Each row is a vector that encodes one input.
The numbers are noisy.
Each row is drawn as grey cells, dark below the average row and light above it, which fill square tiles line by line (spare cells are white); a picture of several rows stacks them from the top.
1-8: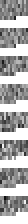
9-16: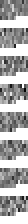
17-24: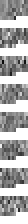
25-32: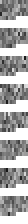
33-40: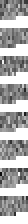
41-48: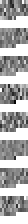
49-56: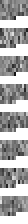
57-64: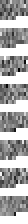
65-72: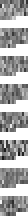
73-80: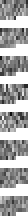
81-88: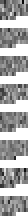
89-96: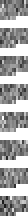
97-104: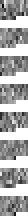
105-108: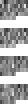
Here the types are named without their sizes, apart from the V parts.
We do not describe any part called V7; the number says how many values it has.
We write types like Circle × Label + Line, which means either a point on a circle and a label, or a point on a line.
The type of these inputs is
(Bool × Bool × Bool × Bool + Unit) × Label × V7.
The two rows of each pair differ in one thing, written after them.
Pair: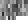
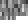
one of the four true/false values
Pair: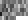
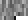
the label
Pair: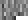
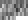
the label
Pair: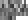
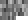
the label
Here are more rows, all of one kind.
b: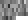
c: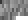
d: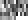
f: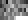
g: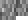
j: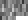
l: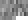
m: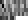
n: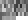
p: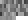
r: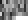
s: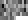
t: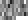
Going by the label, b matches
c, d, l and t.
